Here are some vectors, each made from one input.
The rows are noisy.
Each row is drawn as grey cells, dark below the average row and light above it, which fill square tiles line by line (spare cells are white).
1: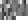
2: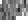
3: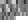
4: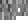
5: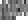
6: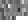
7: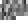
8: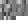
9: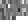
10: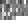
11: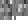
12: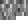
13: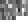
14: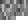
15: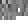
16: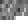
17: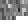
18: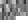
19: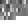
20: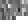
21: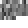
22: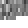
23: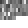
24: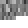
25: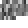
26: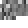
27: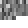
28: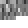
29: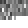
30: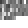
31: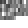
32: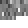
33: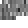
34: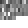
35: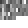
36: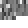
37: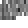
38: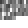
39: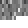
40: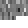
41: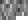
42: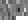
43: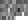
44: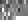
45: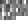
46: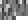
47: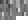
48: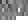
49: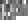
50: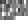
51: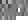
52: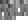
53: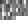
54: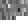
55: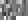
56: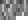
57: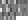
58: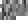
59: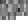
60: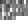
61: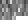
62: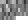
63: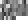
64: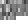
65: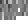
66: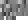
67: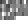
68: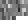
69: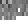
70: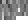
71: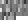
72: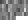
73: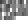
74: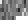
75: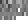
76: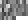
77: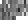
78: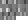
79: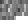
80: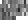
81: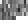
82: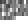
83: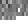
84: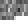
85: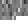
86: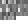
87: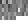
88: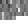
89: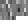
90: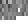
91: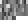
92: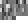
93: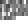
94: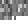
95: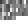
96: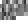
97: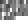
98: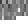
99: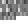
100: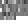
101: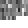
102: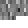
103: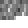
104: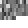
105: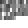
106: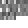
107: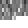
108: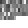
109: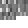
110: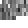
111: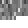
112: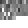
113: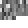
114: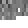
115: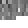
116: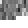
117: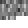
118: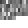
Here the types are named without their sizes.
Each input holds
a true/false value, together with either a point on a line, or a node of a tree.
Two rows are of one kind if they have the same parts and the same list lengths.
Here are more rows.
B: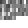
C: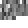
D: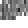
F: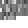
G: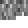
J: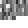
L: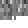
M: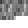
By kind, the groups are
B, L
C, D, F, G, J, M

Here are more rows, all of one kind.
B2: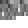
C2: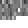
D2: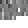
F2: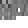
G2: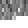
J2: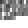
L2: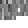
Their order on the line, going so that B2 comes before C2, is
B2, J2, D2, L2, F2, G2, C2.
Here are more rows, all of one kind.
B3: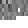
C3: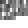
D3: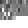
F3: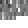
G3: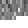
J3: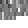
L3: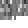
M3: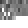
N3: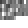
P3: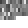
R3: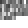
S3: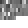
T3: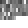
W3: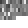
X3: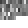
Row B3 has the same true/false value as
F3, G3, J3 and L3.
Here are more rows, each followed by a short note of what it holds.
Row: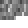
a node of a tree and a true/false value
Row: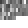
a point on a line and a true/false value
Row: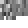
a node of a tree and a true/false value
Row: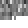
a point on a line and a true/false value
